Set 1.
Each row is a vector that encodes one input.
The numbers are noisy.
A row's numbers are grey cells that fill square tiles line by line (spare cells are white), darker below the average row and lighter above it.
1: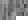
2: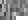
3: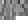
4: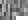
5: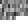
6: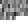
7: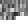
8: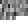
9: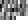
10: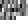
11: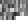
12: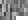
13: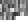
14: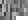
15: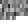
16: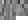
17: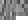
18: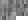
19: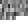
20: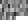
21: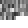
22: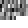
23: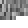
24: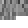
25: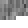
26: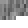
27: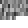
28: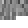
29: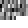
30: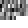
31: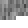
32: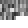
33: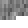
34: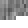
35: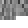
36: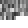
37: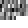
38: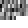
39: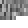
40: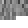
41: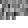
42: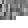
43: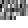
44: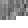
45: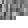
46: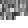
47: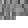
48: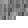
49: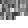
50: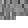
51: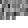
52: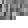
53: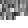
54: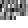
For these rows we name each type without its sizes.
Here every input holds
a point on a line.
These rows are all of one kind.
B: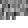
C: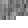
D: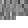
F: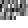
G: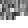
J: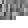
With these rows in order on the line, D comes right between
B and C.
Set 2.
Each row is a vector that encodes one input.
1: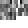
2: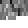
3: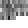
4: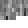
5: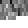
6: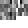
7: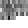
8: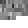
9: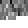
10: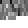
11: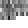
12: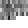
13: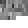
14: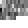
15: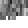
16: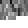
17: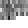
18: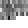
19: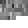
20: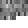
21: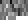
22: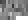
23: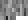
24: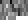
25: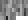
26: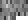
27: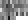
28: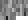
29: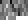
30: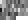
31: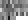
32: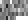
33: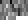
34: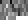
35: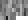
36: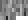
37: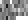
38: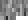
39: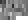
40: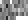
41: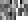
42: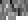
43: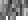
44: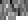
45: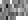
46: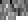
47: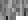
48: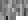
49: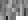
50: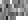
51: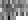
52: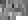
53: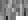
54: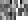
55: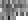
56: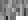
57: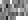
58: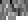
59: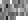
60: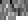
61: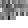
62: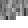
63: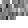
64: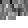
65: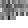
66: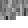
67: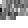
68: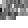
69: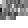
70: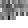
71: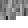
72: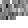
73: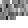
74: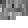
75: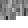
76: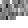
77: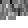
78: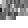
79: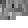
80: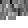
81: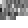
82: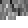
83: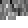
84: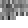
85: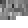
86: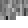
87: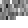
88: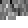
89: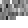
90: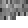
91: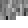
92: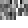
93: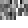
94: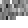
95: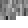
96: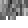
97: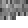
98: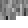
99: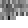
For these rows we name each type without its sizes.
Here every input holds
either a fixed value, or three true/false values.
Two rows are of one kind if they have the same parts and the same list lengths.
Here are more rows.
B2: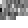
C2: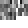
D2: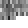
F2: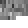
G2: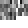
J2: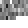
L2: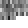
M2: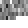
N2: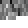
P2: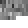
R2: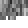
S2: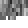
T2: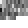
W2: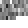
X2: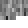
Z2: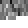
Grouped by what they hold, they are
B2, D2, F2, J2, L2, M2, N2, P2, R2, S2, T2, W2, X2, Z2
C2, G2

